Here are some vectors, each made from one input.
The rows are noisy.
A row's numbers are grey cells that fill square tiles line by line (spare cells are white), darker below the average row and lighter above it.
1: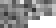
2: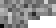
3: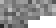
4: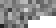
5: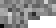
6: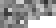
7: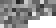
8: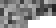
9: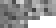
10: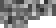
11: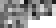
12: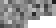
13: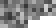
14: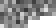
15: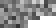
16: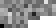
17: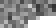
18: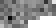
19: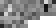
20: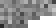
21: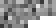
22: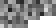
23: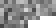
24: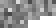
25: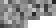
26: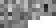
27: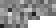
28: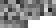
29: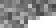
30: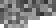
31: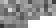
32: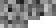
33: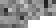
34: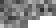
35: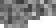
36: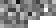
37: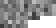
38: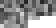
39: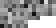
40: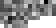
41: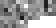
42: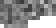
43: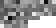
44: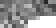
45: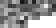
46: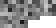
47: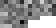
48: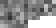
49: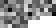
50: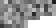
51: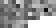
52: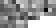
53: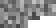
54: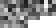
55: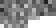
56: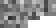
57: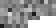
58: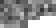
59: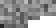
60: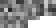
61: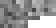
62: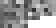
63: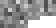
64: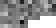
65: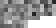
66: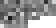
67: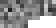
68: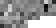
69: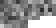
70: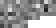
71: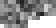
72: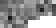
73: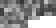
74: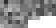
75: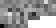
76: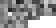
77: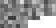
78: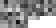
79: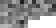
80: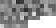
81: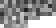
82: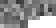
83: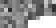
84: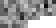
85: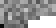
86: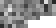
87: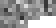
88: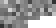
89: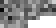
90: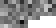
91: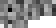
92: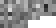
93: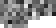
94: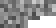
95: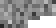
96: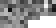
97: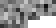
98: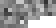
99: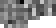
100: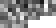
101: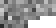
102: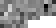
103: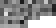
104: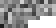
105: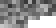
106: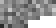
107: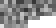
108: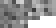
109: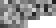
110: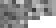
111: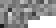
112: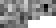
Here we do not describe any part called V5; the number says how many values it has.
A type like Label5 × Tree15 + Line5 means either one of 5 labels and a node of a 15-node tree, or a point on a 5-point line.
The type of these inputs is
(Line4 + V5) × Tree8.
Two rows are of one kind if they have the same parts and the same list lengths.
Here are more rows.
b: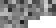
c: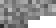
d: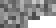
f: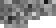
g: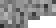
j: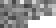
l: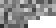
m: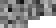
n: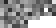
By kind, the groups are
b, f, m, n
c, d, g, j, l

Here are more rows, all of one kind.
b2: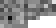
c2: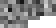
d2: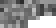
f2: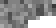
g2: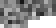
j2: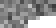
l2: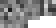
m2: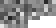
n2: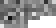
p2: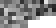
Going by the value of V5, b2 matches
f2, j2 and p2.
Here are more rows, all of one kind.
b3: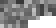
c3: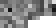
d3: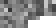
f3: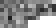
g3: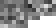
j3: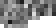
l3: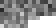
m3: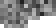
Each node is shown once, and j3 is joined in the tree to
b3.
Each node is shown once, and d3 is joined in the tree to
b3 and c3.
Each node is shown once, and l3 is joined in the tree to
m3.
